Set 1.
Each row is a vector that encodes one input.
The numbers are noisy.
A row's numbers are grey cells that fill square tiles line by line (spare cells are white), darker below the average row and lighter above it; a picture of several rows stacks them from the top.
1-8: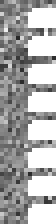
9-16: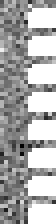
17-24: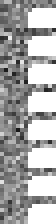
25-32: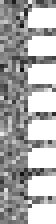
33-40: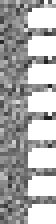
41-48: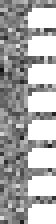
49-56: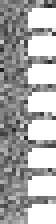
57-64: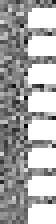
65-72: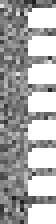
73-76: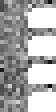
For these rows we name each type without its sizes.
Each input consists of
a label, together with either a fixed value, or four true/false values.
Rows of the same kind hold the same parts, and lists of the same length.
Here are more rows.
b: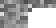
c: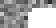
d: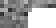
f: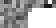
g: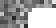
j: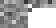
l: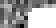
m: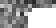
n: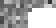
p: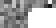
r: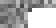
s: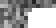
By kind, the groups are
b, c, d, f, j, l, m, n, p, r, s
g

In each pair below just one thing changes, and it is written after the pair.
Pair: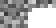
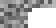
one of the four true/false values
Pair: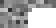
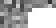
the label
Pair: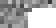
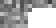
one of the four true/false values
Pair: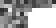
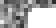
the label
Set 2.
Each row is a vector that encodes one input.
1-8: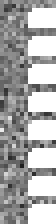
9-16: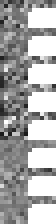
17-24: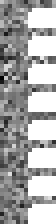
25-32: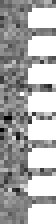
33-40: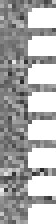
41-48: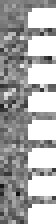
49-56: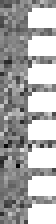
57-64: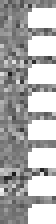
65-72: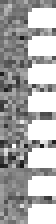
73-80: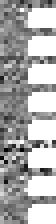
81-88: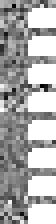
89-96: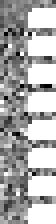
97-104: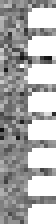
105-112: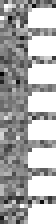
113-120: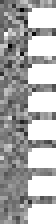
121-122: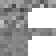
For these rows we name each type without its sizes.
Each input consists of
a list of points on a line.
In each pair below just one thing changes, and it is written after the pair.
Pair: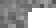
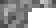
the place on the line in item 2 of the list
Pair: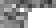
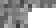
the place on the line in item 1 of the list
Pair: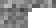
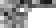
the place on the line in item 2 of the list
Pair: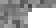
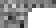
the place on the line in item 1 of the list
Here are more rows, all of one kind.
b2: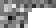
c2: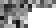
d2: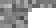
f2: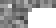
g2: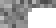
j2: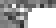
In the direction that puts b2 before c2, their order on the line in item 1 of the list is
f2, b2, c2, d2, g2, j2.
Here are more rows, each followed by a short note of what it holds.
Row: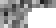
a list of two items
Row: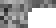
the empty list
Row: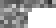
a list of one item
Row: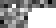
the empty list
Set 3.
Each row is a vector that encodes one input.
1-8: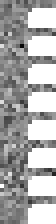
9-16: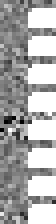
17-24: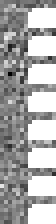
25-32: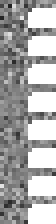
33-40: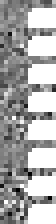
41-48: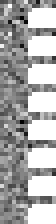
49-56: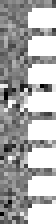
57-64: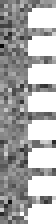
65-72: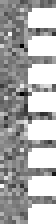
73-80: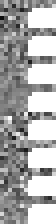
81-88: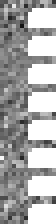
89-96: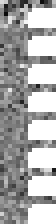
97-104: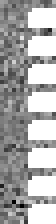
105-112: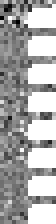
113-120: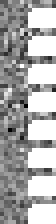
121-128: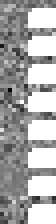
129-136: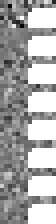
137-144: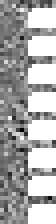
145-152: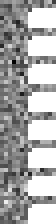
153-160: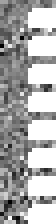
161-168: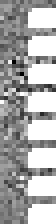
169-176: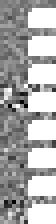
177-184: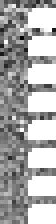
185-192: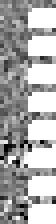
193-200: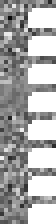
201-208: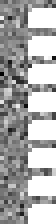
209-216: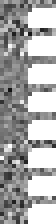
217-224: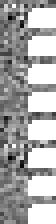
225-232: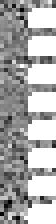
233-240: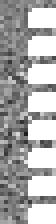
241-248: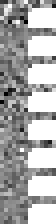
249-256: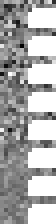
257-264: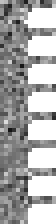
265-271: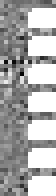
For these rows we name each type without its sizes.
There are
3 kinds of row.
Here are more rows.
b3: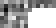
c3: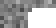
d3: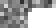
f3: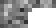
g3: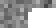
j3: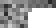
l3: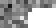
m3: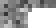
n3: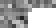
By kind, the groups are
b3, j3
c3, d3, f3, m3
g3, l3, n3

